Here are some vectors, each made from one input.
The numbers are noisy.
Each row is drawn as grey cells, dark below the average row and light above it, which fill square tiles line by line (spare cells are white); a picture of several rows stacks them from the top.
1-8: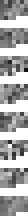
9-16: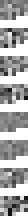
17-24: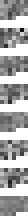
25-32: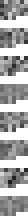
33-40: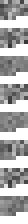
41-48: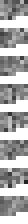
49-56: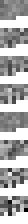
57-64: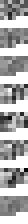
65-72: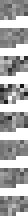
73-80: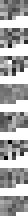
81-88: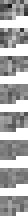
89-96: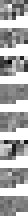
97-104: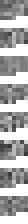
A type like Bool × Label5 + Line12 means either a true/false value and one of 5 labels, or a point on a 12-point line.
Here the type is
(Bool × Bool × Bool + Unit) × Label6.
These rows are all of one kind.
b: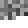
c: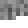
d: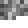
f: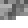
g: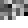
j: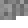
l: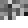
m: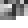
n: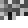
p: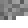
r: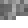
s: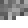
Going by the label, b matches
d and j.
